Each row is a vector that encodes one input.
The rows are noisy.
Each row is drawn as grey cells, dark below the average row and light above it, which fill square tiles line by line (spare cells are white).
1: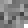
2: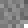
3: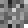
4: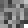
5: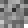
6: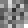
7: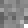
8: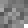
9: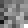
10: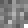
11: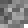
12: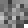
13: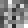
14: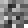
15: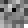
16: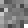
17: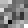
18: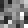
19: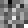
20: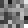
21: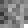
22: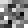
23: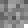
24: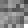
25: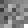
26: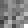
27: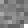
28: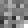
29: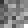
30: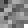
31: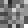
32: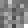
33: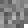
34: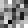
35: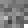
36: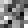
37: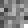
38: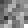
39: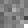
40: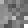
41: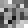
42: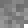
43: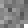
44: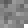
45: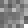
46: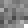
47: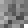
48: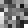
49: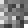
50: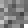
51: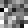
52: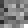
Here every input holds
one of 7 labels and a node of a 7-node tree.
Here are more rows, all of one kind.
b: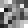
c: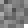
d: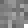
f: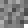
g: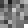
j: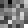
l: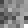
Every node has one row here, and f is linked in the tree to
l.
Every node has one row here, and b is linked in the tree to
d and g.
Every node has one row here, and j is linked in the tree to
c and d.
